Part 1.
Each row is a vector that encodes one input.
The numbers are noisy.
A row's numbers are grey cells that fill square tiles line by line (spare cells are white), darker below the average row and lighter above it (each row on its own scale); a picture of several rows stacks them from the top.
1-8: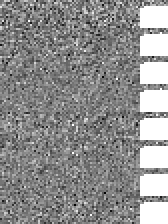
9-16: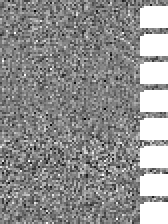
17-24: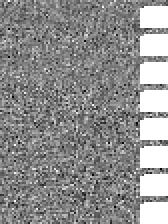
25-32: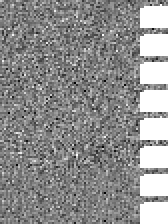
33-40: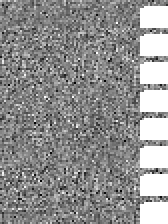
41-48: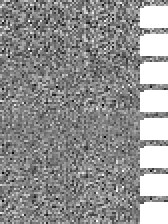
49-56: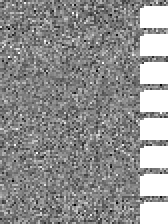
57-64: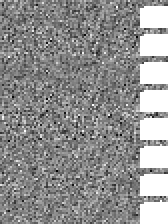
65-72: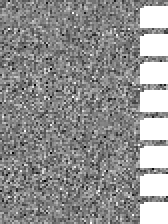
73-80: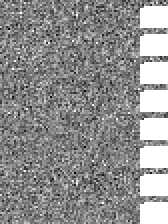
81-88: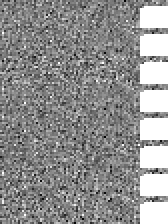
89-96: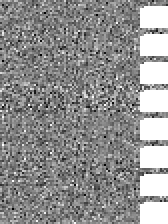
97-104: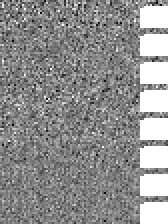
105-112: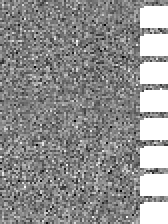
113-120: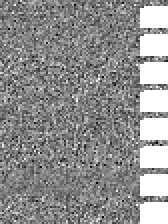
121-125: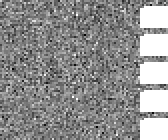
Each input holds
a list of up to three points on a 5-point line.
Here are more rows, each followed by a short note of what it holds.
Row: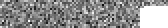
the empty list
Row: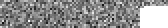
the empty list
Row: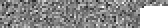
a list of two items
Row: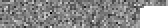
a list of three items
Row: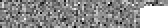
a list of one item
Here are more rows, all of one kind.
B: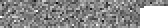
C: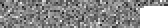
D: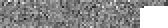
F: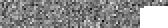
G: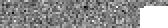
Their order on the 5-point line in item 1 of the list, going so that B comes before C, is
G, B, C, F, D.
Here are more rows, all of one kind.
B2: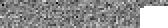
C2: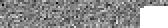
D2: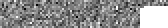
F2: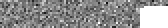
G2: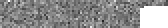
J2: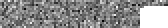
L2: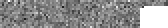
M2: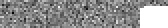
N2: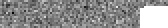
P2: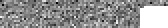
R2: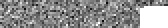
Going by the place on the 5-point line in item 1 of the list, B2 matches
C2 and P2.
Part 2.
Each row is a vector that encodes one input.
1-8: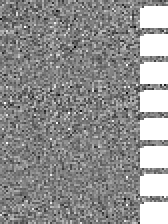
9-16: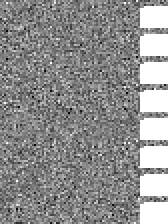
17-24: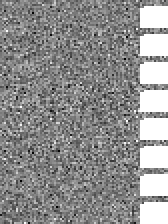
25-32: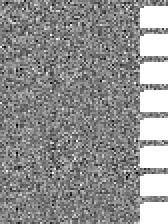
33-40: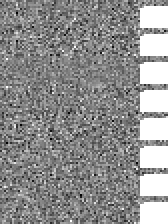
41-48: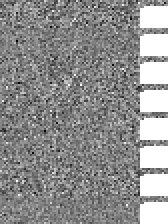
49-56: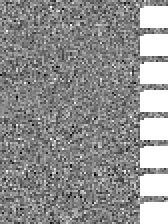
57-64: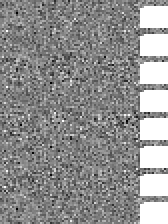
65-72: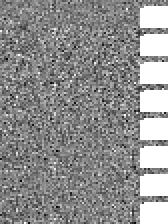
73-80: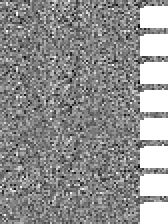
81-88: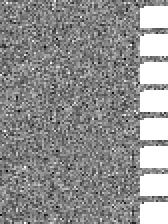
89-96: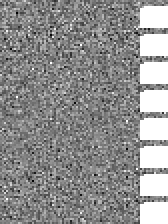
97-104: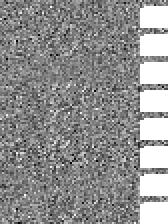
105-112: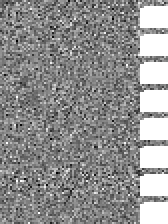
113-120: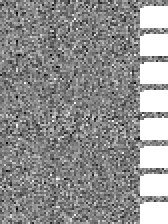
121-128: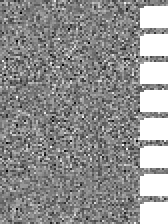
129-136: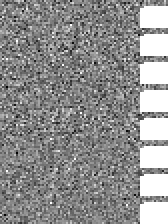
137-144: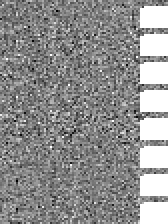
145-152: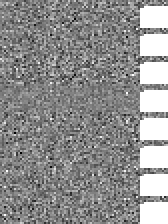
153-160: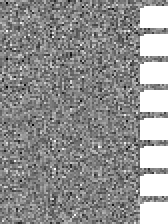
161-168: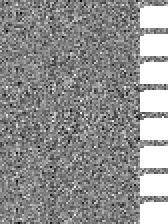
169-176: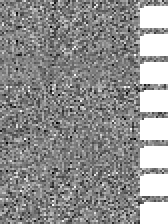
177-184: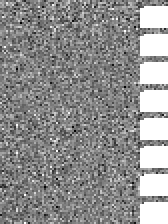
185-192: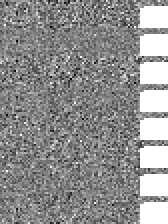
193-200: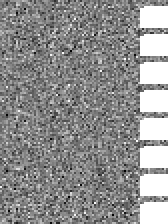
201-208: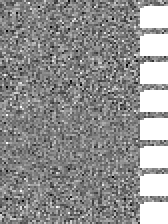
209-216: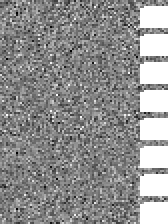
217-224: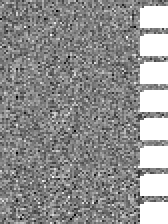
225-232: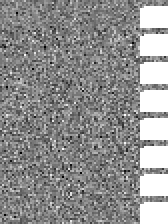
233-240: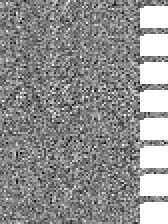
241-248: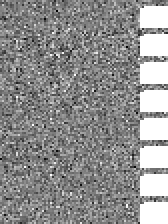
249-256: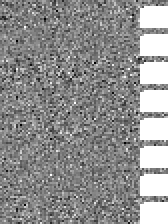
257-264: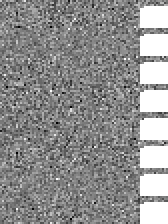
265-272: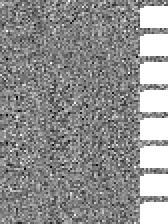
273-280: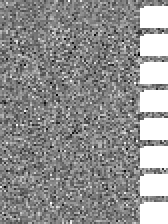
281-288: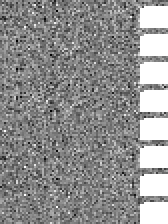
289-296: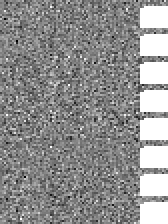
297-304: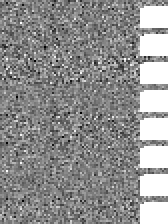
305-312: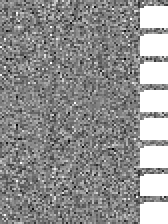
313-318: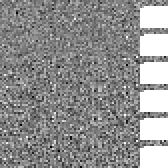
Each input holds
a true/false value, together with a list of up to two points on a 7-point line.
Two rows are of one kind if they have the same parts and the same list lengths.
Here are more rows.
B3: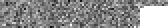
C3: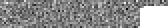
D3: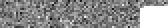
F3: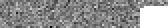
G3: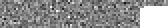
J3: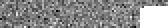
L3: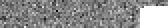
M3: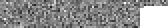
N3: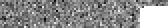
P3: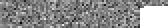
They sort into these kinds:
B3, C3, D3, F3, M3
G3, P3
J3, L3, N3

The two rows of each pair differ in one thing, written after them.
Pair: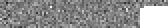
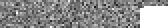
the true/false value
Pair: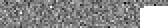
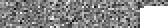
the true/false value
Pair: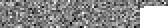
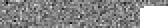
the true/false value
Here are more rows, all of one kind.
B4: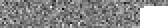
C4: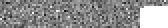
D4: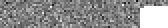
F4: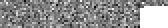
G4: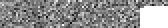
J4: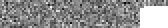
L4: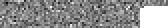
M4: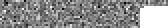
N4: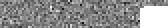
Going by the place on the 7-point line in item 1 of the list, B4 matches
G4, J4 and N4.
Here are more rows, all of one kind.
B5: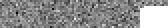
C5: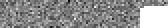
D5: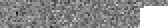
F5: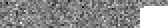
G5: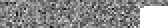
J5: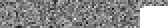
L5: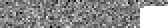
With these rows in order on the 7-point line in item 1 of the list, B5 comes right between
D5 and J5.
